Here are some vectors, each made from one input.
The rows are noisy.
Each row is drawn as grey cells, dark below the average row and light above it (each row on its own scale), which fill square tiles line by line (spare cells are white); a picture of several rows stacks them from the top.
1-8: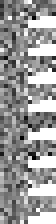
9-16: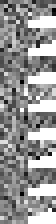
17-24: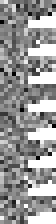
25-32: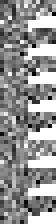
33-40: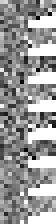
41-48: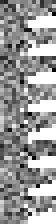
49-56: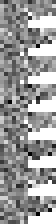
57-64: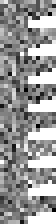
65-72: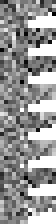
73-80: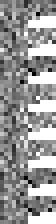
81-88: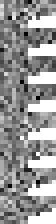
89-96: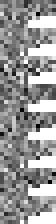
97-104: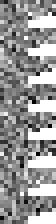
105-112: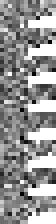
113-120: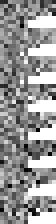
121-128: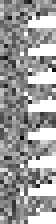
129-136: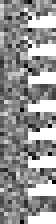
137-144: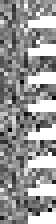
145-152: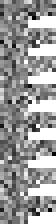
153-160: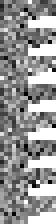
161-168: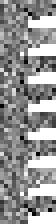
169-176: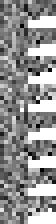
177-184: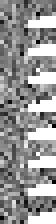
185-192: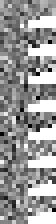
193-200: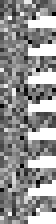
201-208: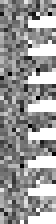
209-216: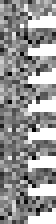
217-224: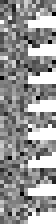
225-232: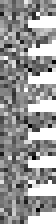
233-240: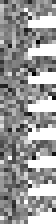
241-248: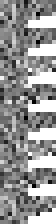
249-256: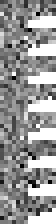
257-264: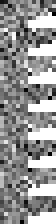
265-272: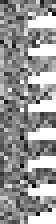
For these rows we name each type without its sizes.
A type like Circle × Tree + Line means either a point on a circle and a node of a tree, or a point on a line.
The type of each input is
Bool × Label.
